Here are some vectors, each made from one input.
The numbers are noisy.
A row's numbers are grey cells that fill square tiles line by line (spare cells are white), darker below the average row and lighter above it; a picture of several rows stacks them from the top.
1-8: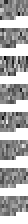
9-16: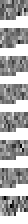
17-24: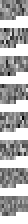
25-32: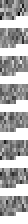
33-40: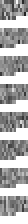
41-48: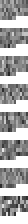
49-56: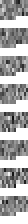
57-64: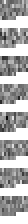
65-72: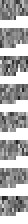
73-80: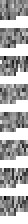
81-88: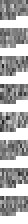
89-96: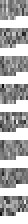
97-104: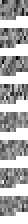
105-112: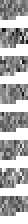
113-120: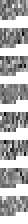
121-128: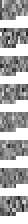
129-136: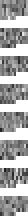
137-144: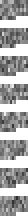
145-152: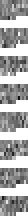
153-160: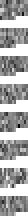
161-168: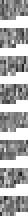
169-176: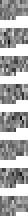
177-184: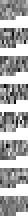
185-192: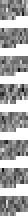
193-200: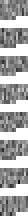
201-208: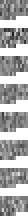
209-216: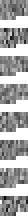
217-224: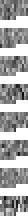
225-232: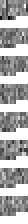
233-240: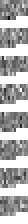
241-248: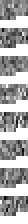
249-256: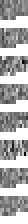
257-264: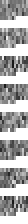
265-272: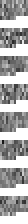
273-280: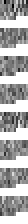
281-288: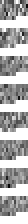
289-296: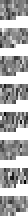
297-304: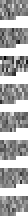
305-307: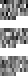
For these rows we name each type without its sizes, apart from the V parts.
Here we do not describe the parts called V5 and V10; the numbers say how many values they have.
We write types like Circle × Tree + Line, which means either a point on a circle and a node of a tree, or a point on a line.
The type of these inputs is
Tree × (Tree + V10) + V5.
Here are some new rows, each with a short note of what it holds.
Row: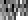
a value of V5
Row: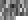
a node of a tree and a value of V10
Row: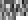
a value of V5
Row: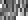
a value of V5
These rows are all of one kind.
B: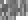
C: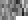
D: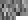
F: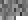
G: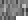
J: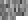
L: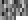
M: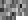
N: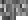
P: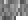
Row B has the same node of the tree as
N and P.
